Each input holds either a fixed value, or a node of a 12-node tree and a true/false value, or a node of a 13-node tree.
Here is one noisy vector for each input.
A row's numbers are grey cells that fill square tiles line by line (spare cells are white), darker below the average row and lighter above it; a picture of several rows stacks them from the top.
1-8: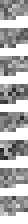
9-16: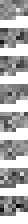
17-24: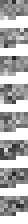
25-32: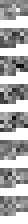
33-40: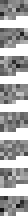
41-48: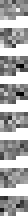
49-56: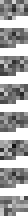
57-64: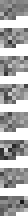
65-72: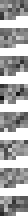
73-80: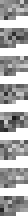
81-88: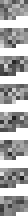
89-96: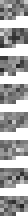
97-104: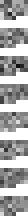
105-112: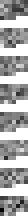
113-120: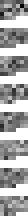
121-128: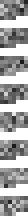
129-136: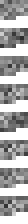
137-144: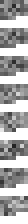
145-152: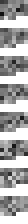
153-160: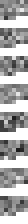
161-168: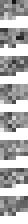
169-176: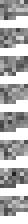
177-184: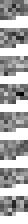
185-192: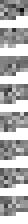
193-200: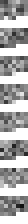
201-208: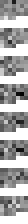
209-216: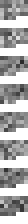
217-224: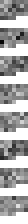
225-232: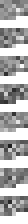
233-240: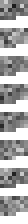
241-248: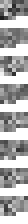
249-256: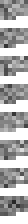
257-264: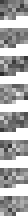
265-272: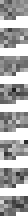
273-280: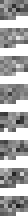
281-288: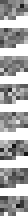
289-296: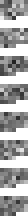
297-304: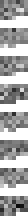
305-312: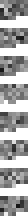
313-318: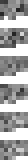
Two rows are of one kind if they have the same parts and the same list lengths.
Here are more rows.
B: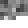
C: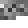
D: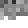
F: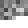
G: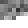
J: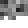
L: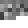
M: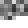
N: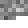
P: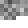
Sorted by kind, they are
B, C, G, J, L
D, F, N, P
M

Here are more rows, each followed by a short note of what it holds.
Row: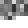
a fixed value
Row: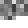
a fixed value
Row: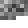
a node of a 12-node tree and a true/false value
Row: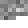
a node of a 13-node tree
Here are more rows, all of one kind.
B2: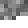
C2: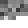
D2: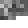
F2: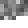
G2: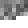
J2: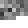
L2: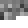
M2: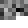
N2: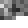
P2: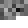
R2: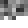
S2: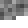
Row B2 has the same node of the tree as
D2, F2 and L2.
